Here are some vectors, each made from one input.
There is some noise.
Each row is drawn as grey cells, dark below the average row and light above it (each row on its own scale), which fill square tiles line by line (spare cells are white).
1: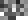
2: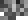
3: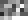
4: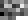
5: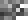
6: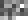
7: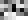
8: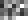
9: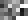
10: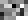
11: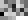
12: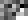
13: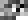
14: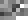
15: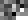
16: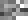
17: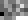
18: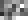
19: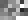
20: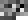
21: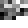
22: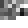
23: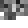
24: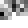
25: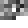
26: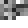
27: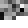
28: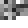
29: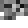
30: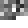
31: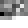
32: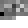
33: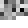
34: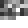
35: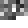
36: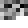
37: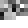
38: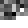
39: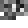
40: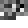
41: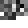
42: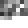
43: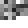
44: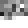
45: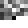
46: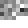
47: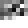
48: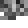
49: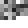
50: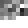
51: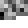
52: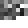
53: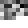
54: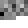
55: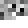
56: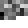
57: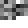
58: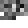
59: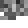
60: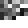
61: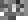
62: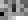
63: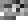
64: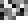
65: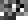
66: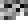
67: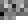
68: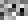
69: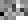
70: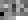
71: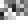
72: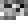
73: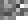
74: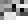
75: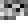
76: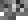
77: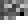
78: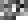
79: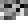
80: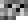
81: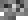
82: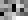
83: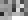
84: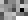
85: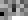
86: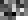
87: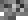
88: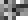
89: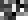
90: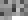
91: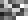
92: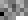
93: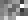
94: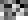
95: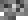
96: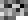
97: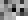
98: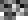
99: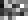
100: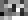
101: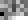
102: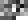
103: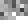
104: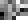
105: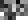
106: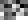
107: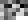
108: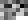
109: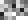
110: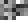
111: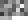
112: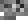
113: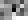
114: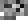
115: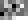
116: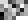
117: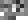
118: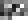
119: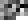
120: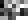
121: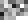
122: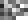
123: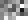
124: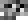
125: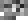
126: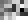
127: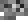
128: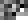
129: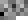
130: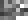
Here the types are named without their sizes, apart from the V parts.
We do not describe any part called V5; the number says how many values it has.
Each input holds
a list of items, each a true/false value and a value of V5.
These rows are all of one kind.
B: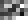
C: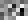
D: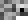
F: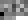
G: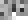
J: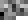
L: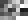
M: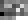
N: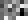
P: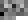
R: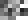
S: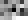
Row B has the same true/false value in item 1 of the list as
F, J, M and P.
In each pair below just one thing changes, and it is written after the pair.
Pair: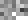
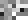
the true/false value in item 2 of the list
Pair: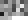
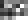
the true/false value in item 1 of the list
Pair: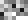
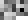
the value of V5 in item 1 of the list
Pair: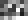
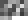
the true/false value in item 2 of the list
